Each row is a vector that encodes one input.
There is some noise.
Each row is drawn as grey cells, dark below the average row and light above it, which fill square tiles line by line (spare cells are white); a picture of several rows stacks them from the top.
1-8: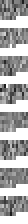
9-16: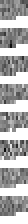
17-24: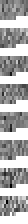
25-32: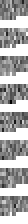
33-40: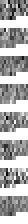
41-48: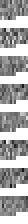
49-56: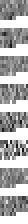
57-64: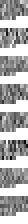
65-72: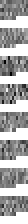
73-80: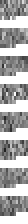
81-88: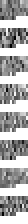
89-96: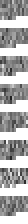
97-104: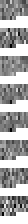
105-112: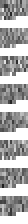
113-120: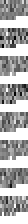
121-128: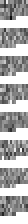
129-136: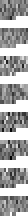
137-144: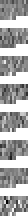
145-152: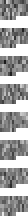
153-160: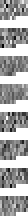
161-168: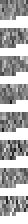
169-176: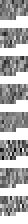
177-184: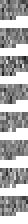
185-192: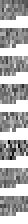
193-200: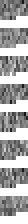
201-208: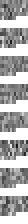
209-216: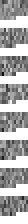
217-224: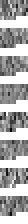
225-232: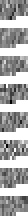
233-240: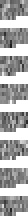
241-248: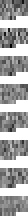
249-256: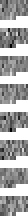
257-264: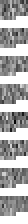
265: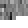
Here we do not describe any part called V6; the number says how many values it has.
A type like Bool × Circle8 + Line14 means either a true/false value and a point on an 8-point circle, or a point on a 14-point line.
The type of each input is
Bool × Line4 × List2(Line5 + V6).
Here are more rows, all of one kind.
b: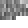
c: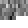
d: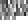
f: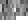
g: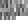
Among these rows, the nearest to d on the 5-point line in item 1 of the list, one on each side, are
b and c.
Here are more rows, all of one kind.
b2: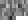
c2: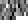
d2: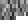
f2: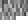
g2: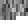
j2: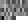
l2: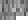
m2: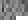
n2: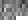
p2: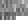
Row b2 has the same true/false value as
c2, d2 and p2.
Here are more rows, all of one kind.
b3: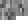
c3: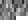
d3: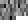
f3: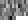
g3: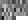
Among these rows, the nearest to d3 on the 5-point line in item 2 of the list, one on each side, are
b3 and c3.
